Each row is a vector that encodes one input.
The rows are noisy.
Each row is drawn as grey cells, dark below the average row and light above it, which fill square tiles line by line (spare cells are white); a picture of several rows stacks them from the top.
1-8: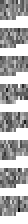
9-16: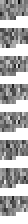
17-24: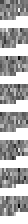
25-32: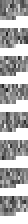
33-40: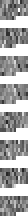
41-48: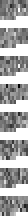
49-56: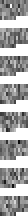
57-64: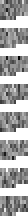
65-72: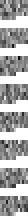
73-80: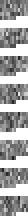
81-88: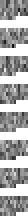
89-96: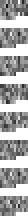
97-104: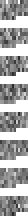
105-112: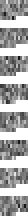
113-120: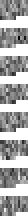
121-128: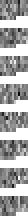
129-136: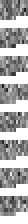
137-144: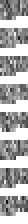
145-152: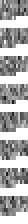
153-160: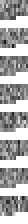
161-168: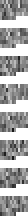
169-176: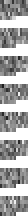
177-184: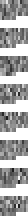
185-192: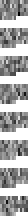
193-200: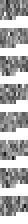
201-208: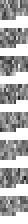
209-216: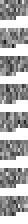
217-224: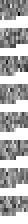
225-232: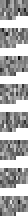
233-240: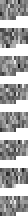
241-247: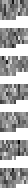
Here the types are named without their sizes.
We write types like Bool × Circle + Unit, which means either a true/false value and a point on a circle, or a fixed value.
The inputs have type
Circle × (Circle + Line).
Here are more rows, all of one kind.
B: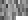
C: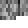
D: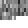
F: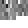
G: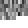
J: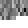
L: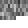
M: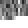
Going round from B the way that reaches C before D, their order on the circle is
B, F, G, M, L, C, D, J.
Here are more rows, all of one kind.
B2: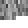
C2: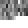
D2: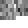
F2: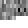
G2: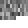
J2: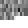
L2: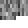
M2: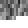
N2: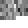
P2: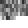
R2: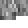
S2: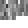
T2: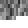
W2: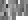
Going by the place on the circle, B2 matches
C2, D2, J2 and N2.
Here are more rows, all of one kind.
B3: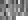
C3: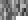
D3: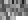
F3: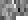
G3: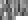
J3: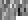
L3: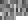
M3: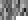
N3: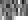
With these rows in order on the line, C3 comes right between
M3 and N3.
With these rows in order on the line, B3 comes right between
F3 and J3.
